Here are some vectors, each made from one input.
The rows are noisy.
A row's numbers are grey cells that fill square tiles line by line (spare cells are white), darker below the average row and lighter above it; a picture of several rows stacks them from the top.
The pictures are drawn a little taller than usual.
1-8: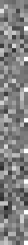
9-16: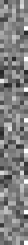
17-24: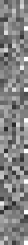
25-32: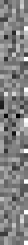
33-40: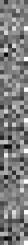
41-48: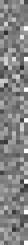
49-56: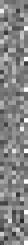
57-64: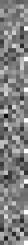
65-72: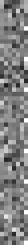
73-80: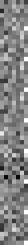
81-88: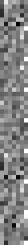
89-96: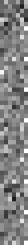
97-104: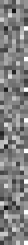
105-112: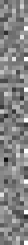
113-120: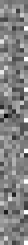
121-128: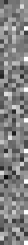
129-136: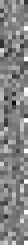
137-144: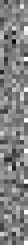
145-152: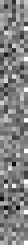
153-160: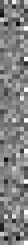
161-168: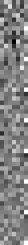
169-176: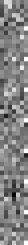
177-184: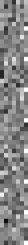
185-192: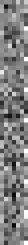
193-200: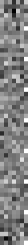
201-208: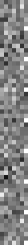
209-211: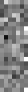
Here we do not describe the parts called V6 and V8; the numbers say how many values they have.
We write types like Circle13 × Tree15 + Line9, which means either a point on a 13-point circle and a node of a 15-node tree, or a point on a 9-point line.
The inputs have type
Bool × Bool × Bool × Bool + Tree11 × V8 + V6.
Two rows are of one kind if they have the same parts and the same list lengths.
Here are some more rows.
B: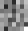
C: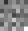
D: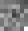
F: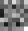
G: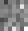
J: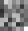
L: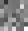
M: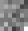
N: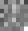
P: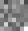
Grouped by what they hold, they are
B
C, D, G, L, M, N, P
F, J

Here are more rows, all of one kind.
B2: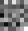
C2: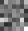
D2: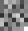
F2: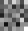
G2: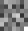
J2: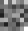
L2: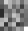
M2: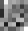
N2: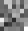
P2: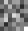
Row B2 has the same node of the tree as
F2 and J2.
